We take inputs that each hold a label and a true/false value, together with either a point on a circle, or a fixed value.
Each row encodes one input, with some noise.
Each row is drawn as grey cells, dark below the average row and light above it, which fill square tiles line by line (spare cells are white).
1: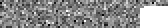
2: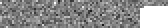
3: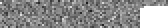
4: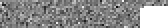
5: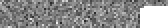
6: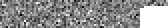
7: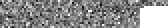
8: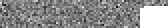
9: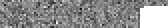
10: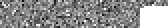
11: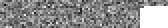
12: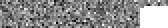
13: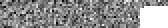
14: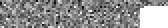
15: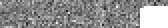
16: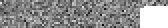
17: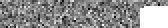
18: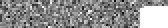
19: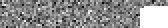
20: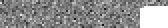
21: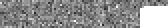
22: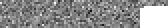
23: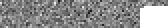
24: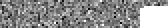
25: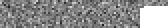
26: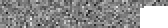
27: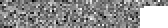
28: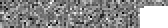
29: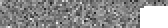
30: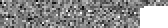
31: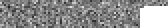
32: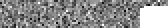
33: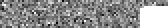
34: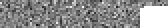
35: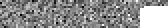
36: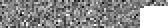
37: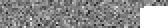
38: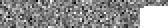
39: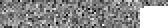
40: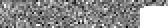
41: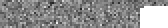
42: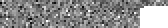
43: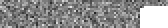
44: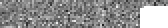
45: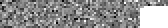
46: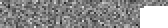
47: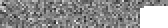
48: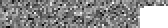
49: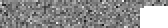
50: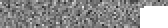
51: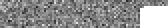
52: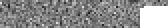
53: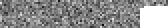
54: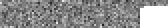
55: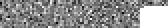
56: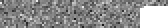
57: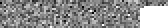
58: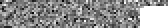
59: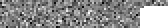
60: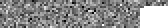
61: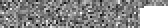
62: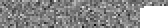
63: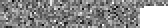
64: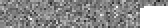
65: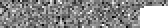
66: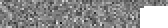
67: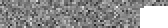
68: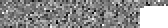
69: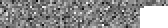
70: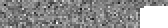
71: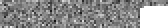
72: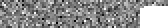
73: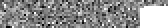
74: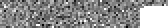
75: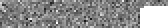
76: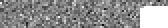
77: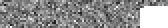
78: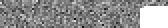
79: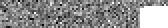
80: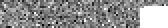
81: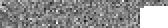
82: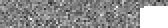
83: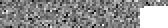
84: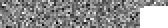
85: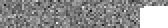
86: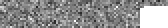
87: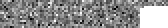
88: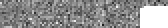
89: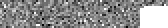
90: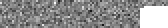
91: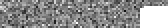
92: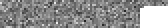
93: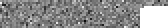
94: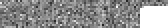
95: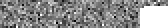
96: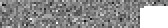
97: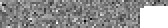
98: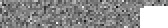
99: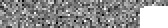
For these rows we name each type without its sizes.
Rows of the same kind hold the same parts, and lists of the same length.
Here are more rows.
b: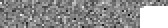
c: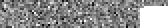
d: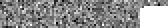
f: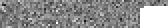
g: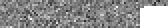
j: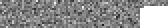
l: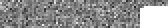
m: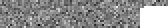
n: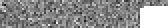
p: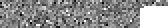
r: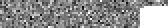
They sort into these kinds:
b, f, g, j, l, m, n
c, d, p, r

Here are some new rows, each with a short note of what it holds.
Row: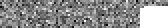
a point on a circle, a label and a true/false value
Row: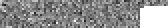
a label and a true/false value
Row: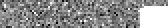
a point on a circle, a label and a true/false value
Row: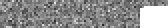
a label and a true/false value
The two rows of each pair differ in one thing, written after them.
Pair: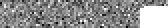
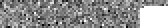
the true/false value
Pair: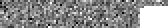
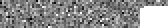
the true/false value
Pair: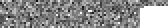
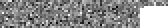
the true/false value
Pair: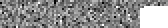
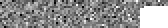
the place on the circle
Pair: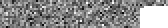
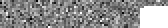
the place on the circle
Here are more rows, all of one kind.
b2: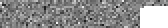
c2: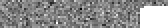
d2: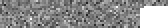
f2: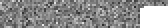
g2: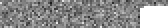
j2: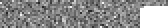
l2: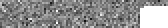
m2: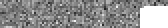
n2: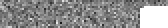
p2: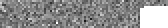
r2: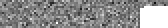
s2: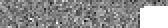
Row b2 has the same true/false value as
d2 and j2.
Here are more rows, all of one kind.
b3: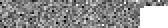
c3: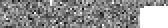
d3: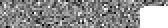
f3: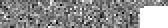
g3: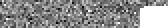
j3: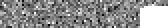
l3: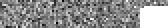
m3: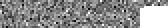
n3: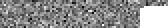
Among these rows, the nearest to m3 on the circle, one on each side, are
b3 and l3.
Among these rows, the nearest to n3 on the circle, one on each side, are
b3 and g3.
